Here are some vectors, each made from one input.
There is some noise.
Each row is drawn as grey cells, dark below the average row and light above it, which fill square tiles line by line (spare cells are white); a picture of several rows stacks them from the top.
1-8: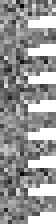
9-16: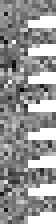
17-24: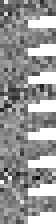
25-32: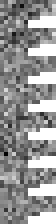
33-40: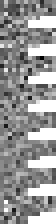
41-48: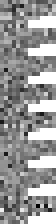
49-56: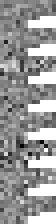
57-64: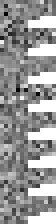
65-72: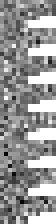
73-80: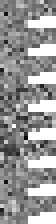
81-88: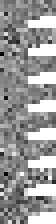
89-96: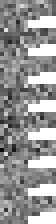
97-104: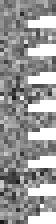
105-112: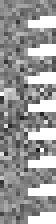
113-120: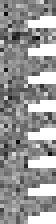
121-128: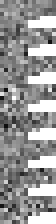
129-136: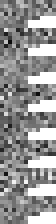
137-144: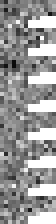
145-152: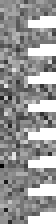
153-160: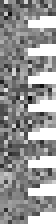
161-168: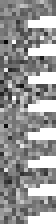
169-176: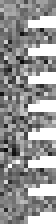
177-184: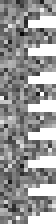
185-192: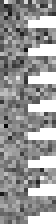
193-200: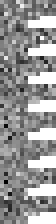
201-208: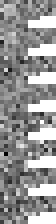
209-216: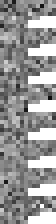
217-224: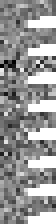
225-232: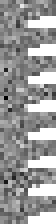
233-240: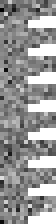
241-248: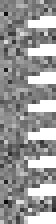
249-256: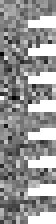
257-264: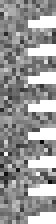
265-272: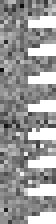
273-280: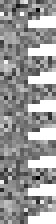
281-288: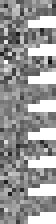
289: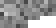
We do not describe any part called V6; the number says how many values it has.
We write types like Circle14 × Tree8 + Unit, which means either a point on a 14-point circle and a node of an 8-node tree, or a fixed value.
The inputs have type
Bool × List3(V6) + Label7 × Label7.
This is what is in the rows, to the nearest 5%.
About 25% of them hold two labels (each one of 7). The rest hold a true/false value, together with a list of up to three values of V6.
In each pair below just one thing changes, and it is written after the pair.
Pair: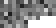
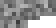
the true/false value
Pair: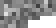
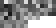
the true/false value
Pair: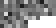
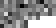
the value of V6 in item 1 of the list
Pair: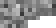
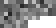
the true/false value
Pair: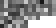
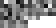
the value of V6 in item 1 of the list
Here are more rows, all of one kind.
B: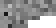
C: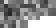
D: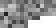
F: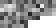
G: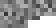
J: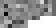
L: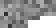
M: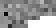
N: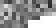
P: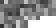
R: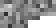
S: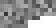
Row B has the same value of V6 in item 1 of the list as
M and R.
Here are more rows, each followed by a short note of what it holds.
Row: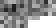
two labels (each one of 7)
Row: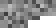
a true/false value, together with a list of one item
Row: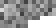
a true/false value, together with a list of three items
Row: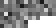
a true/false value, together with a list of two items
